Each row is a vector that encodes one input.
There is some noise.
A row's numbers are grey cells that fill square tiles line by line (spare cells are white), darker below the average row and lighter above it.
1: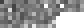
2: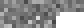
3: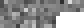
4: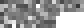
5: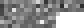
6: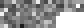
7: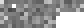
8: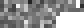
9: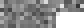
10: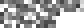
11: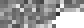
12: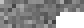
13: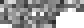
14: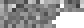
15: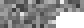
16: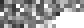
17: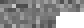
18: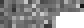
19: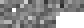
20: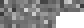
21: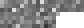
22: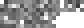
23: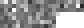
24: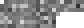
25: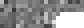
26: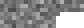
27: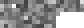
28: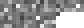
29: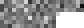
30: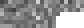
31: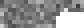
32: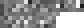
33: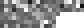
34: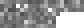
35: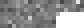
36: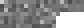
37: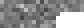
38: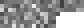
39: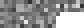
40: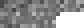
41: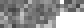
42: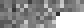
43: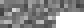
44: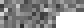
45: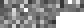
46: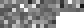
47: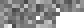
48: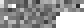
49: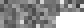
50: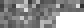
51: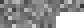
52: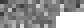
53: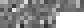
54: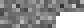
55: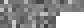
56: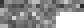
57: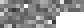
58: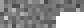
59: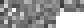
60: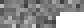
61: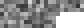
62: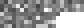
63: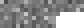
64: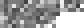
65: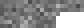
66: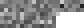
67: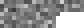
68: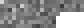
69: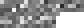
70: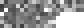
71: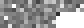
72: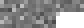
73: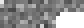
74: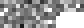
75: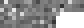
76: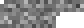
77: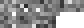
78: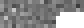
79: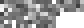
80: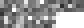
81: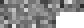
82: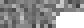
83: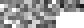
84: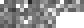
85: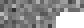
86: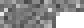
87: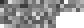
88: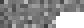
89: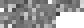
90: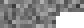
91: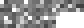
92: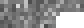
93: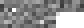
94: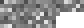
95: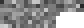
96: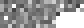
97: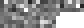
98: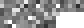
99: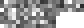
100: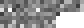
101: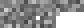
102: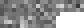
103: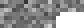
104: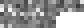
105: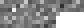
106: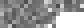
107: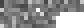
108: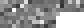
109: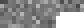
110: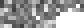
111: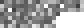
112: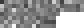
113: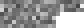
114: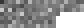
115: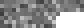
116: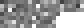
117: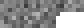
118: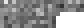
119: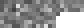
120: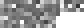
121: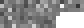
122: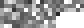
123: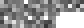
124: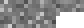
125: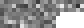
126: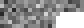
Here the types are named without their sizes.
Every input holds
a label, together with either a label, or a point on a line.
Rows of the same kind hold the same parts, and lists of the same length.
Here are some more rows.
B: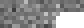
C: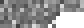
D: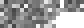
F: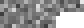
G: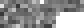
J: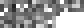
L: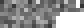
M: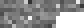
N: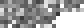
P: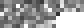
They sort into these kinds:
B, C, L, M, N, P
D, F, G, J

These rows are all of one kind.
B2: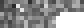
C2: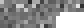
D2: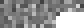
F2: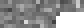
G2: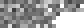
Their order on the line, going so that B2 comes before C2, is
F2, G2, B2, D2, C2.
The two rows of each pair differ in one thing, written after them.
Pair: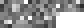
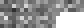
the place on the line
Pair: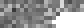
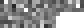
the label
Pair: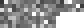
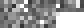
the label
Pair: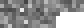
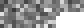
the label
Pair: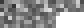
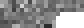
the place on the line
